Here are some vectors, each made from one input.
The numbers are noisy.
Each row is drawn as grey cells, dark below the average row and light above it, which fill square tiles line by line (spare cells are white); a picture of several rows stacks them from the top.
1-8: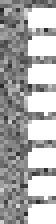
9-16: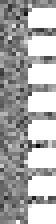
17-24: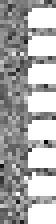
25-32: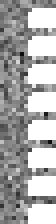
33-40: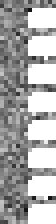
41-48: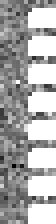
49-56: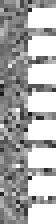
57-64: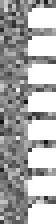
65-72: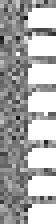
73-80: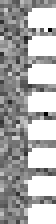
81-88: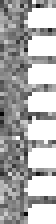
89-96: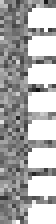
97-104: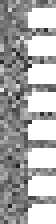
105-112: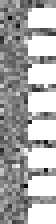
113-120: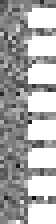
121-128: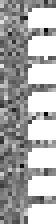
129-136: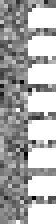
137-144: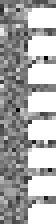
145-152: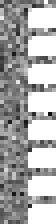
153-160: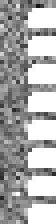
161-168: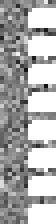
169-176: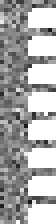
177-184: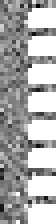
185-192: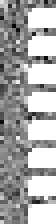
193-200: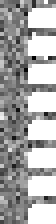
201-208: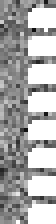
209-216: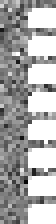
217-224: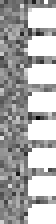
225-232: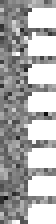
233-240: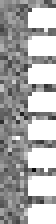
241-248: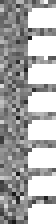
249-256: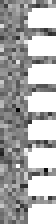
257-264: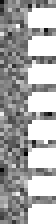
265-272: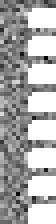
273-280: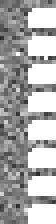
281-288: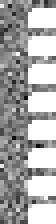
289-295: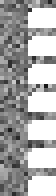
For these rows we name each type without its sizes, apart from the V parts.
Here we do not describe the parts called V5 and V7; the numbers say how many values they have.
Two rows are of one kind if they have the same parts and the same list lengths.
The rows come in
2 kinds.
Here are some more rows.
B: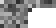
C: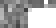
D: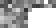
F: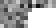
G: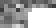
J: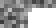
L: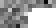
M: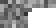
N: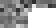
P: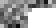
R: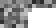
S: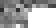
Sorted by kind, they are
B, M
C, D, F, G, J, L, N, P, R, S

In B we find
a node of a tree, a value of V5 and a value of V7.
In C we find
a point on a line, a value of V5 and a value of V7.
